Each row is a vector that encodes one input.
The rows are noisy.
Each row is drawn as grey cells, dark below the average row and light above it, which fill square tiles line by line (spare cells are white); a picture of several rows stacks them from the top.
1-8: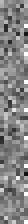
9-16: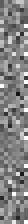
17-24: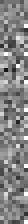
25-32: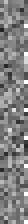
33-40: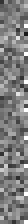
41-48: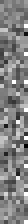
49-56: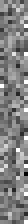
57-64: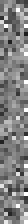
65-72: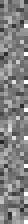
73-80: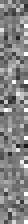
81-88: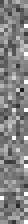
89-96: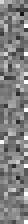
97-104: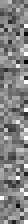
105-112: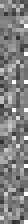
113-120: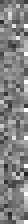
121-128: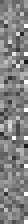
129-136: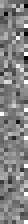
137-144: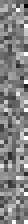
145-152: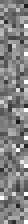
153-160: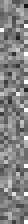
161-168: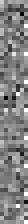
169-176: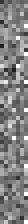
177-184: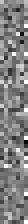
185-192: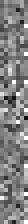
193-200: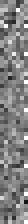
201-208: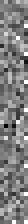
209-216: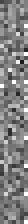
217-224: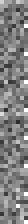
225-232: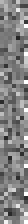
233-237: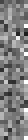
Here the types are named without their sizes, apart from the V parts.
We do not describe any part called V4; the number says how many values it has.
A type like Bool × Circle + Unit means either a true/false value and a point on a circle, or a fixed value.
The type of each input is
Label × Label + Line × (Line + V4).
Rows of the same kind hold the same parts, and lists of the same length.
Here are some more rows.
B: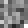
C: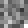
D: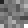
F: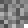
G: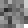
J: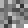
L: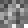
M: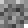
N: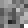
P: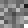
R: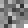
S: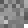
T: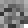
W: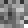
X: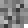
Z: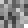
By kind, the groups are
B, C, D, F, L, S
G, J, M, R, T, X
N, P, W, Z

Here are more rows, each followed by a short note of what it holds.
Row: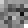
a point on a line and a value of V4
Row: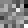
two labels
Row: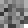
a point on a line and a value of V4
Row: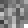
a point on each of two lines
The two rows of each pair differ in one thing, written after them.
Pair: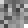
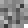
the value of V4
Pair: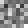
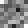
the place on the line
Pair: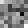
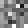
the place on the line
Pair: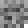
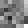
the value of V4
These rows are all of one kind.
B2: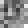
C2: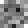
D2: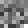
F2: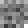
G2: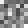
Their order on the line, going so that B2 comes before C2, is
G2, B2, F2, C2, D2.
